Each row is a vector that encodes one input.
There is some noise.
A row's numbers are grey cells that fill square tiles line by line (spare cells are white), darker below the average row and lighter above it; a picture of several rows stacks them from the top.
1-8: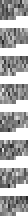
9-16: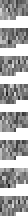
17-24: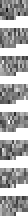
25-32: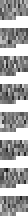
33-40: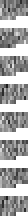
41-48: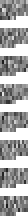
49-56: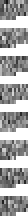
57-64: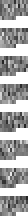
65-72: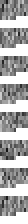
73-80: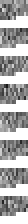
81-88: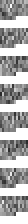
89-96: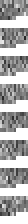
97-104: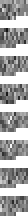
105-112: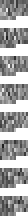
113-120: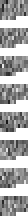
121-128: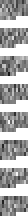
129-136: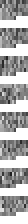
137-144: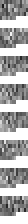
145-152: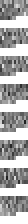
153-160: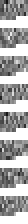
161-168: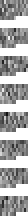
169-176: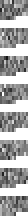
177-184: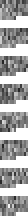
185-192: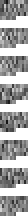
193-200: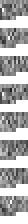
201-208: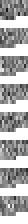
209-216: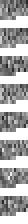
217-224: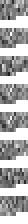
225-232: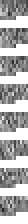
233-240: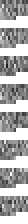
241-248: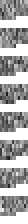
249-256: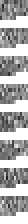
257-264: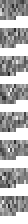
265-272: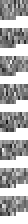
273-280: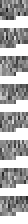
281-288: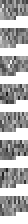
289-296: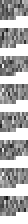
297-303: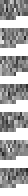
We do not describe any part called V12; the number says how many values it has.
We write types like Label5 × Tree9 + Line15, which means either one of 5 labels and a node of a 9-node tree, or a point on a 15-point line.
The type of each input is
Circle8 + Circle9 × Line9 + V12.
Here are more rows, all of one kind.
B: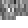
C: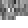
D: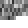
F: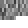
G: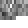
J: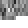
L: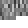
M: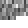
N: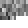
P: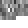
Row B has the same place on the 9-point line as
C and J.
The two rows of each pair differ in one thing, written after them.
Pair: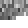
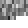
the place on the 9-point circle
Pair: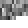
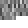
the place on the 9-point line
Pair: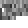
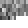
the place on the 9-point line
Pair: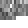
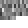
the place on the 9-point line
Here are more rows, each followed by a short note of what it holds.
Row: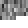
a point on an 8-point circle
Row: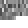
a point on a 9-point circle and a point on a 9-point line
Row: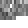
a point on a 9-point circle and a point on a 9-point line
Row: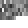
a point on a 9-point circle and a point on a 9-point line
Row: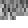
a value of V12
